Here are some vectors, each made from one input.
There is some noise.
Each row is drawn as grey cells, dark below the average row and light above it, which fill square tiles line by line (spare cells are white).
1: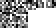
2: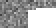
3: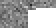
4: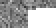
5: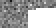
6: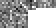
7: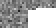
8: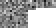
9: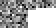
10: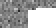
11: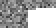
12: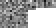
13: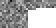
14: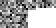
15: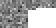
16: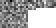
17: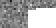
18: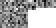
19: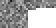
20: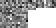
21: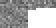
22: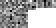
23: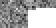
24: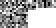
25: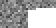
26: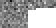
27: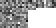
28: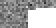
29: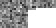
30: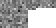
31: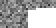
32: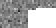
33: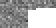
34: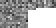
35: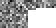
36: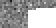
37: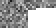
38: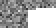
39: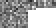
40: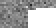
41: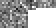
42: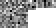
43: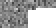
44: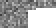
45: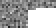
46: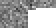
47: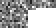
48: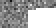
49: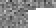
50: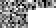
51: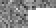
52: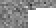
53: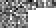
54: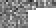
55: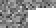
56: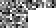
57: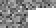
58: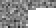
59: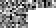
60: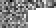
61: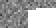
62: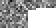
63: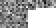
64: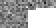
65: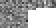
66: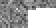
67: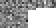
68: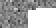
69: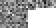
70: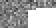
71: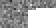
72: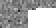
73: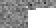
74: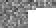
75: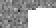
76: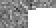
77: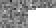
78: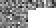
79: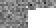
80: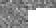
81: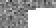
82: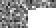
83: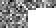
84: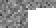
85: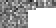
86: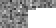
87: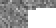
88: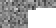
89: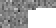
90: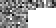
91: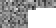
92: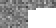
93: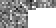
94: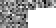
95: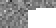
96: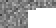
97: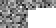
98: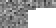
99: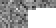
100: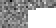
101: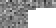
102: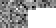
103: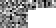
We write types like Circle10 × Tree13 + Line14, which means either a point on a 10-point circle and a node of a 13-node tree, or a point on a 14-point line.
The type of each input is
Bool × Label4.
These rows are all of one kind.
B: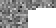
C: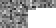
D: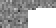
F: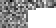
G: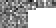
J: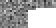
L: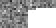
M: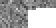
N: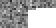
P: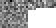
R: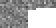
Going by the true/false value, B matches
D and J.
